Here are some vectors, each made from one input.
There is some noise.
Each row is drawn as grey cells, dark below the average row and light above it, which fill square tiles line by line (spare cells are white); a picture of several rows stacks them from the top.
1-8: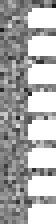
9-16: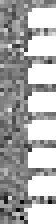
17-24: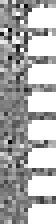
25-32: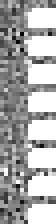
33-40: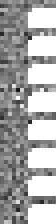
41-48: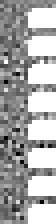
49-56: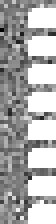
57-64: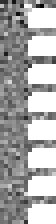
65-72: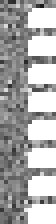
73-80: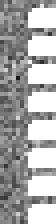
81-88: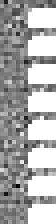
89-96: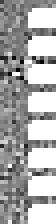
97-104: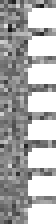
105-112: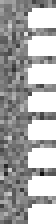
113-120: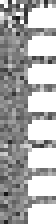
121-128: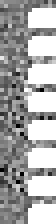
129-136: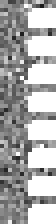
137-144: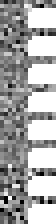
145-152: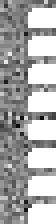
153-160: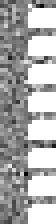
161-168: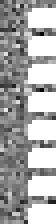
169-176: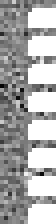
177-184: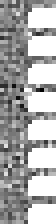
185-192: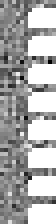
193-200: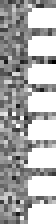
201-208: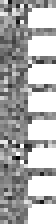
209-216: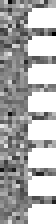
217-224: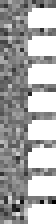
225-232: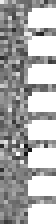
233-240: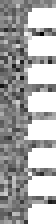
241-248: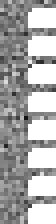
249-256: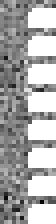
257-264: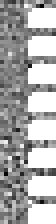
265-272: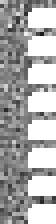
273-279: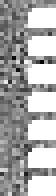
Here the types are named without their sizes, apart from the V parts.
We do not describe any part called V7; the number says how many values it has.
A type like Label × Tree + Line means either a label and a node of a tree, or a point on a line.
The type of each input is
(Bool × Circle + Label) × List(V7).
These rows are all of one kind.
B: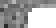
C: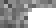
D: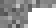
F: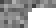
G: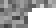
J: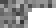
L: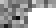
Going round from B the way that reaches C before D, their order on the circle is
B, F, C, J, D, L, G.
